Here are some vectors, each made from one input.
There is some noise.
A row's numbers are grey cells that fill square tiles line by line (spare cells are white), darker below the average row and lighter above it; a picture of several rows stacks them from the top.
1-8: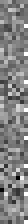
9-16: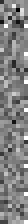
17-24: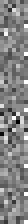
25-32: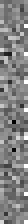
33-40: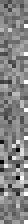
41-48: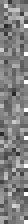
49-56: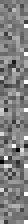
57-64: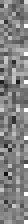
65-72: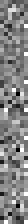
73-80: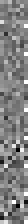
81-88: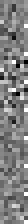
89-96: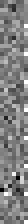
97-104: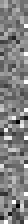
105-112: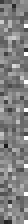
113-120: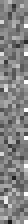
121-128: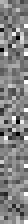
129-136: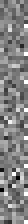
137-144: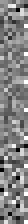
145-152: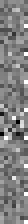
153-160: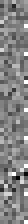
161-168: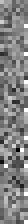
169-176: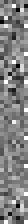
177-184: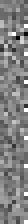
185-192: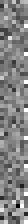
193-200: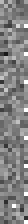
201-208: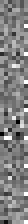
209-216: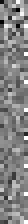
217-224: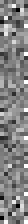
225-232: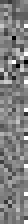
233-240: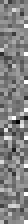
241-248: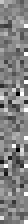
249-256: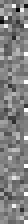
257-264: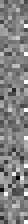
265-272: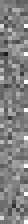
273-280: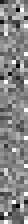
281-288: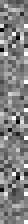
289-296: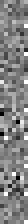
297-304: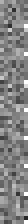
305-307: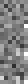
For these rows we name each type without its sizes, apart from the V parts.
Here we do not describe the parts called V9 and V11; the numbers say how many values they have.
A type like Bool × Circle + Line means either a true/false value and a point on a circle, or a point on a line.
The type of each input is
(Label × Tree + V11) × V9 + Line.
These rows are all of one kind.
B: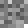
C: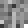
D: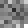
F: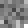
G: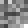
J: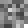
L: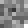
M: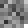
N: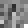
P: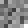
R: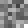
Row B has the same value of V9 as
C, G and R.
